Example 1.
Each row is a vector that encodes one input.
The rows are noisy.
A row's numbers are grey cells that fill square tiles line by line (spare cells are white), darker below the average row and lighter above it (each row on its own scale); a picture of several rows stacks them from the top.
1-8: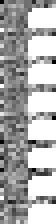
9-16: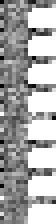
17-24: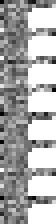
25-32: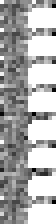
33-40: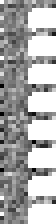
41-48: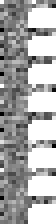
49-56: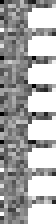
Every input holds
one of 7 labels and a true/false value.
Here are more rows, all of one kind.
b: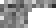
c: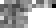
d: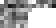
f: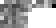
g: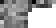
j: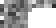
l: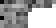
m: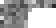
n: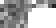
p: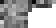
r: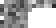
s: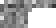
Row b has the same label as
g, p and s.
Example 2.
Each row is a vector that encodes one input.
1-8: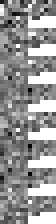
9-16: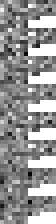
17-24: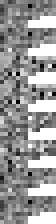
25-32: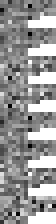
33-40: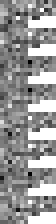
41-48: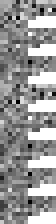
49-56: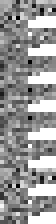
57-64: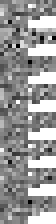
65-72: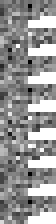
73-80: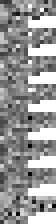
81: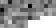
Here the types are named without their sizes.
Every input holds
a list of points on a line.
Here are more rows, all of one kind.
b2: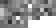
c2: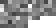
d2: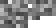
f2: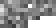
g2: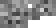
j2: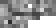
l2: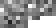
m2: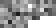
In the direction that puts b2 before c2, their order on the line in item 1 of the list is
g2, m2, j2, b2, l2, c2, f2, d2.
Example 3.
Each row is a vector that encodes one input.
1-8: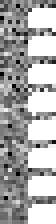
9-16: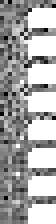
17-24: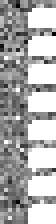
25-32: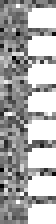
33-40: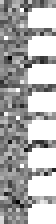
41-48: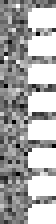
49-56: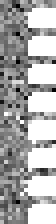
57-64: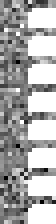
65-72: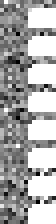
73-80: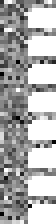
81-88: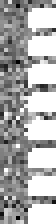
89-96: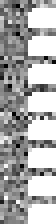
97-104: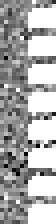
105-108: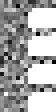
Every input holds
one of 7 labels and one of 12 labels.
